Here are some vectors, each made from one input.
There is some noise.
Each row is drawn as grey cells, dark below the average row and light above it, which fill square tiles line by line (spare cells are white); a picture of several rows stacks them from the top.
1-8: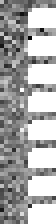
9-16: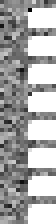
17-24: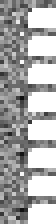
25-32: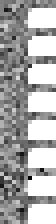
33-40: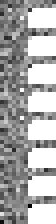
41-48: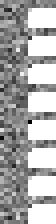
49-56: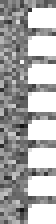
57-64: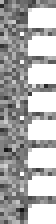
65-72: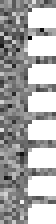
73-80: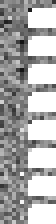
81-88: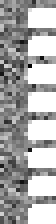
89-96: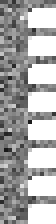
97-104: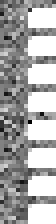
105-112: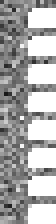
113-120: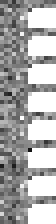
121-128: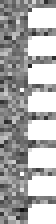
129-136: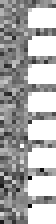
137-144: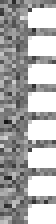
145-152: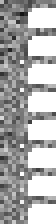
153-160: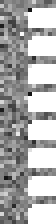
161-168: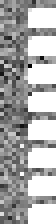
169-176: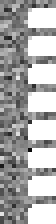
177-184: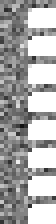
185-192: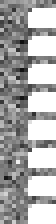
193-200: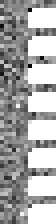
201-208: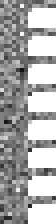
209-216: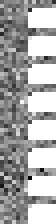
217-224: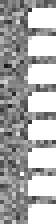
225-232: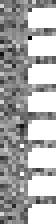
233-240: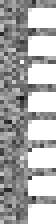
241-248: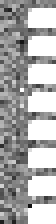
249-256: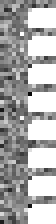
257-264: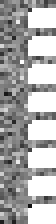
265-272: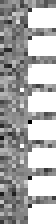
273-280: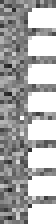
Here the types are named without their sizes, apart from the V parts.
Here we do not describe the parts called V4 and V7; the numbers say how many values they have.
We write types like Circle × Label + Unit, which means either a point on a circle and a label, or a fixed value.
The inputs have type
Bool × V4 × V7 + Tree + Unit.
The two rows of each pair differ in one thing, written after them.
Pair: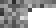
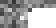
the true/false value
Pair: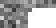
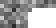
the value of V4
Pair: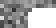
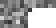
the value of V7
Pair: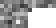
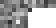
the value of V4
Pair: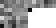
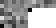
the true/false value
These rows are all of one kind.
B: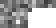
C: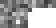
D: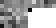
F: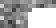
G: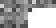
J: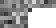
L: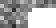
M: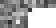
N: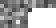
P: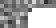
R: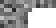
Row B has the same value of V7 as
C, M and N.
